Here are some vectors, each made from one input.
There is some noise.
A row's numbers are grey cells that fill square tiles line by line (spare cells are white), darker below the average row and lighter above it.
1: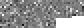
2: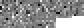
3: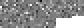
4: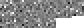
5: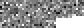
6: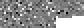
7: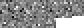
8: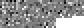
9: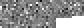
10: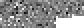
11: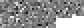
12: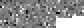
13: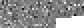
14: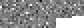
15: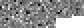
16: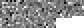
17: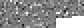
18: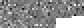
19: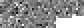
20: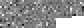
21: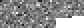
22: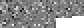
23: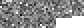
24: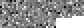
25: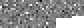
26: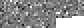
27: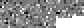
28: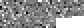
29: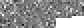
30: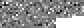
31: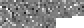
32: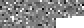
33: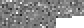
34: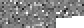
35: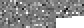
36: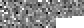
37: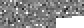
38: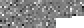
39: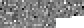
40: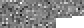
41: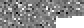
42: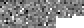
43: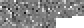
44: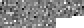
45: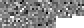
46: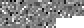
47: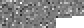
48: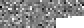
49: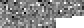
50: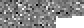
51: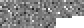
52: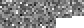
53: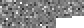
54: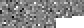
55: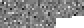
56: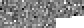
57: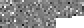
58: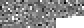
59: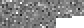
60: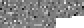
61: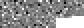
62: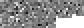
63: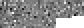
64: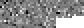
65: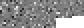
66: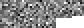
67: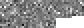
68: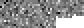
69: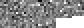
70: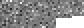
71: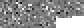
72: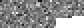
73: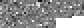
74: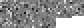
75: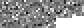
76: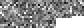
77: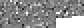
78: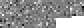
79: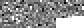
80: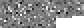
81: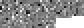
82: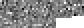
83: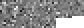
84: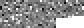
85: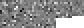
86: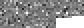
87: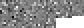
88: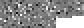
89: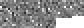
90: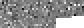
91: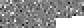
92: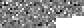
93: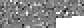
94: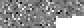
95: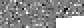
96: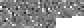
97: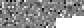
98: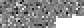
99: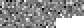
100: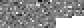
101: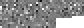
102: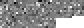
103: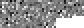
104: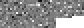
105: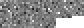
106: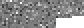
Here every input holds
one of 8 labels, together with either one of 9 labels, or a point on a 6-point line.
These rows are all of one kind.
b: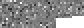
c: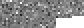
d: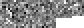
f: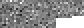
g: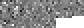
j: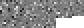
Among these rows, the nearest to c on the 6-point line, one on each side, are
f and j.
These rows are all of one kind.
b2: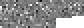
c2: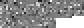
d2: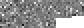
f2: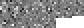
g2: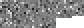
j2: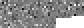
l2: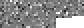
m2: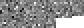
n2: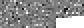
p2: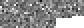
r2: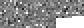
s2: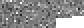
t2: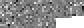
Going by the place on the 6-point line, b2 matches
c2, j2, n2 and t2.
